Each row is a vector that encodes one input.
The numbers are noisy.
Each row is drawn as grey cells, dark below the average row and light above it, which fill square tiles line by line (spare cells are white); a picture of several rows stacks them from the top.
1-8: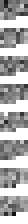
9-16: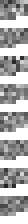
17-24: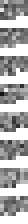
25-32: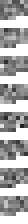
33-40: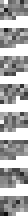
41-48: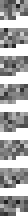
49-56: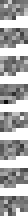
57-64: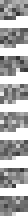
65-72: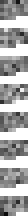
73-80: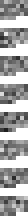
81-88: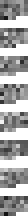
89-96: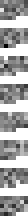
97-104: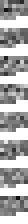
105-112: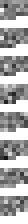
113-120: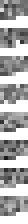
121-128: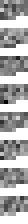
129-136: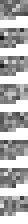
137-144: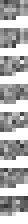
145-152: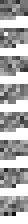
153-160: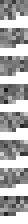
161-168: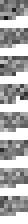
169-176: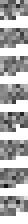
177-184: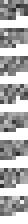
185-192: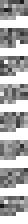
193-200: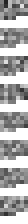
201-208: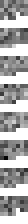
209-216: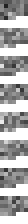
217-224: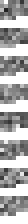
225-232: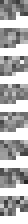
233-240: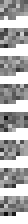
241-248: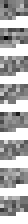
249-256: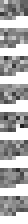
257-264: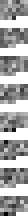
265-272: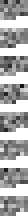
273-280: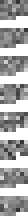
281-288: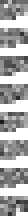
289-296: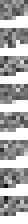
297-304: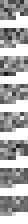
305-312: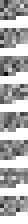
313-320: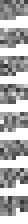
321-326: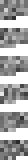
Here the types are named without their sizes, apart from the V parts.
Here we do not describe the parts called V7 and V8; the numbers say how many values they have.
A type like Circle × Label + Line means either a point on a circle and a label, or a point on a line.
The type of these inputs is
(Bool × Circle + V7) × (Line + V8).
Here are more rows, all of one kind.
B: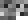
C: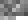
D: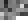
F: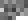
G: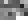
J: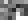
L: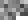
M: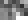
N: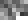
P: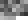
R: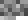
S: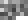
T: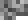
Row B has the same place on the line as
J, M and N.
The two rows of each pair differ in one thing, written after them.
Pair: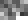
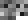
the true/false value
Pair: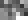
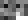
the true/false value
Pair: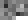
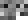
the place on the line
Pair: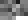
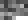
the true/false value
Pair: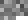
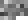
the place on the circle
